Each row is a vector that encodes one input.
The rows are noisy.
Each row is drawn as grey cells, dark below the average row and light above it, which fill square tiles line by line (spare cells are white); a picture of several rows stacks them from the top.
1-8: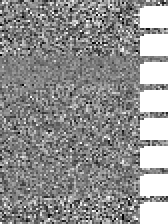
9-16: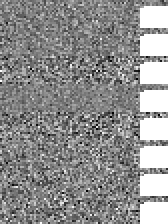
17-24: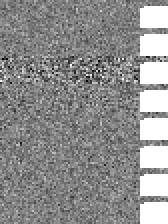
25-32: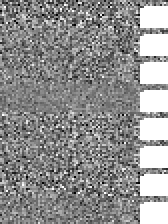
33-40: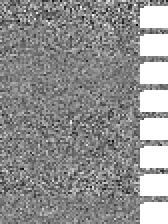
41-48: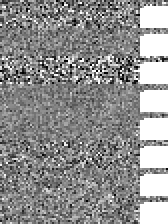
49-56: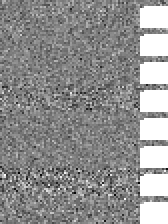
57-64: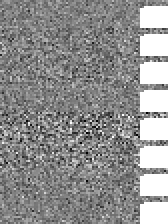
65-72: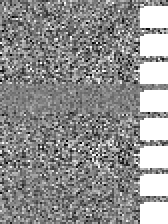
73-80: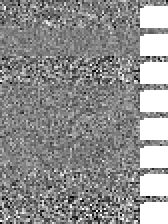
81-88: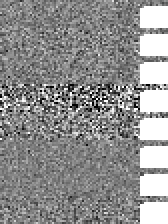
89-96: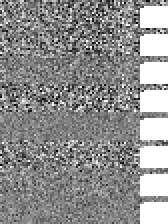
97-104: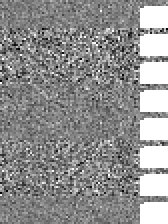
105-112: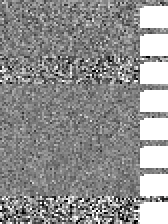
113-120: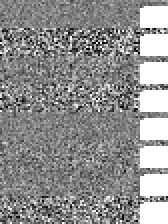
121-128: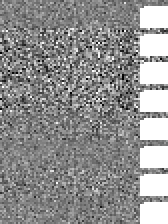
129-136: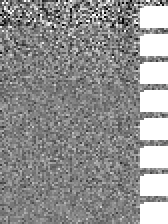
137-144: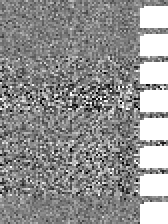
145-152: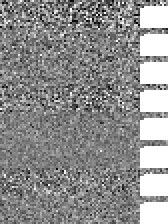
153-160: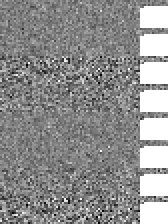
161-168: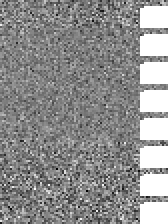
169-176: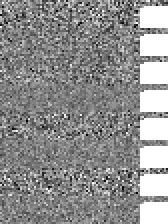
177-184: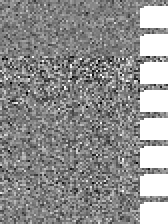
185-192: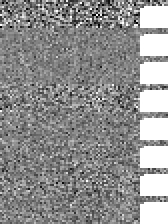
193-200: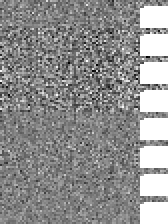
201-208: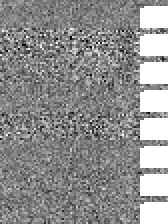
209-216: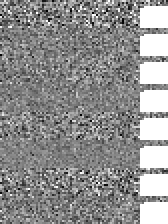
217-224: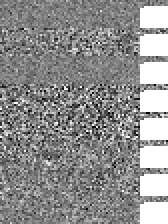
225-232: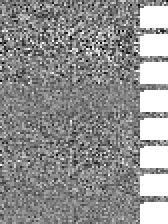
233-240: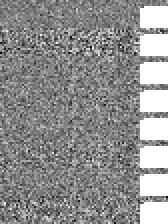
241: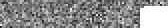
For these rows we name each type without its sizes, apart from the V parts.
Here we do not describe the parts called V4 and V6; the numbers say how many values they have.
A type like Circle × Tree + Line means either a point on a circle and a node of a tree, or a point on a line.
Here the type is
(Line + Tree) × (Line + V4) + V6.
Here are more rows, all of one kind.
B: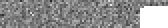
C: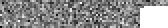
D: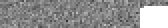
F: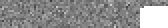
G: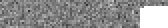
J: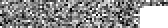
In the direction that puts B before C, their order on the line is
J, D, G, F, B, C.
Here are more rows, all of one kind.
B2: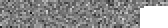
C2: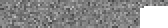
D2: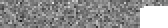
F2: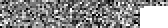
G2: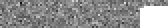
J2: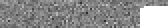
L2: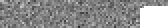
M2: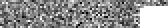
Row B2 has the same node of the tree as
C2 and D2.
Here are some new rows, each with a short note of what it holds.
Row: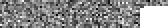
a point on a line and a value of V4
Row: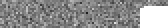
a point on a line and a node of a tree
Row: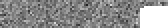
a point on a line and a value of V4
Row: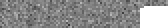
a node of a tree and a value of V4
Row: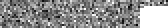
a value of V6
